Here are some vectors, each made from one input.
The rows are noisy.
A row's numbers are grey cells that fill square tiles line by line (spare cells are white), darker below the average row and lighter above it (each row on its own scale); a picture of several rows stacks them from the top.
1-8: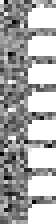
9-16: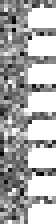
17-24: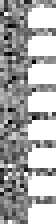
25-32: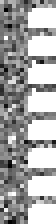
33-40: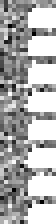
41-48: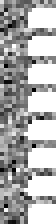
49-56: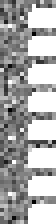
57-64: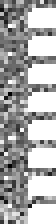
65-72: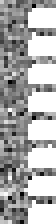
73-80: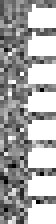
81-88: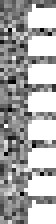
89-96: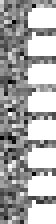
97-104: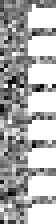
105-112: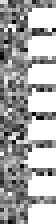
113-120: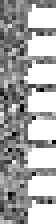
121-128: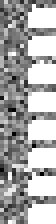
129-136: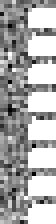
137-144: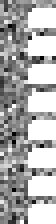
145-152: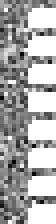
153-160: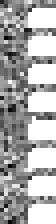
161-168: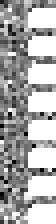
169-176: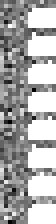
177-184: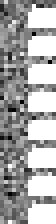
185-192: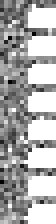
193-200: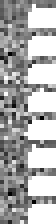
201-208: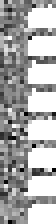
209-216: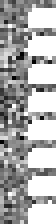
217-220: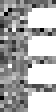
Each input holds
a point on a 4-point line, together with either a fixed value, or three true/false values.
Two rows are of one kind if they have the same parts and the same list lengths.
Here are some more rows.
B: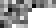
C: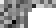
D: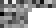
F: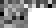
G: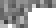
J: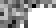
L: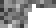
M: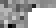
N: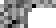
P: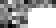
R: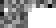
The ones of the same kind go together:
B, C, D, F, G, J, L, N, P, R
M

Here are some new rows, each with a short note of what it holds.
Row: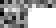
a point on a 4-point line and three true/false values
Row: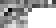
a point on a 4-point line and three true/false values
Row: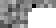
a point on a 4-point line and three true/false values
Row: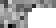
a point on a 4-point line
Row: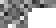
a point on a 4-point line and three true/false values
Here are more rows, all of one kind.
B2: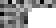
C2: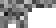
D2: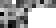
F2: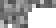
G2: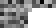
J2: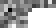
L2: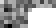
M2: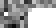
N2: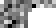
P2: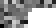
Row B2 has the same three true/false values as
D2 and G2.
